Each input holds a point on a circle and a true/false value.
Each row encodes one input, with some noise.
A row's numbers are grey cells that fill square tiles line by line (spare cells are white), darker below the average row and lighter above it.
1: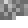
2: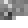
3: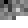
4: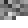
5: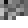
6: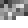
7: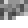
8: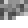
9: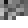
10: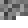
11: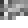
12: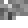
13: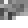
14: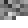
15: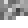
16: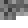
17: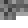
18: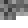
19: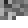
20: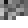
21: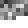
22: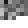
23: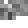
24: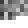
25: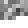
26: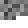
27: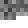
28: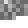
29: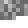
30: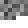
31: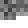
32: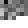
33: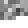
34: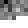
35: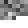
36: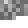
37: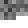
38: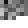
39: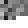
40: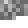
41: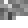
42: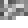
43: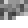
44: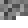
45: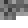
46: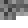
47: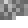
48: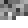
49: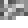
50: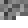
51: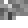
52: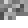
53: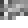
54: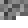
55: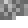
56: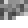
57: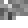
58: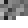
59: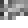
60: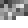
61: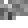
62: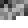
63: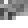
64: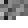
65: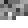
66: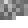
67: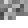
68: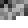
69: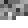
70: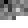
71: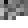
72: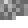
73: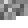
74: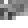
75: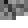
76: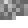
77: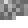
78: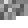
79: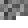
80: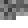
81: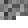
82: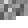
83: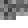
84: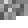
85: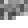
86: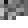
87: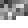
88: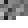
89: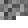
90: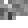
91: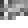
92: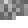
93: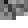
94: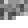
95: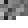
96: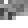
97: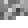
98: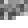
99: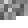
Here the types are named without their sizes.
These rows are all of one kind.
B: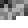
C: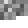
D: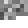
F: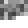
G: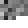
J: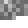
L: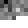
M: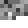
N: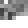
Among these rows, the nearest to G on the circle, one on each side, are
J and N.
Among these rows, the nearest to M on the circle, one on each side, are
B and D.
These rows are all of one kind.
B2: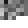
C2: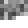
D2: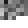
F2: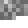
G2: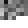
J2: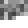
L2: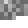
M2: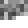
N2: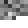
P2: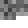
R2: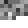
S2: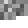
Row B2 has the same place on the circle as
D2, F2, G2 and L2.
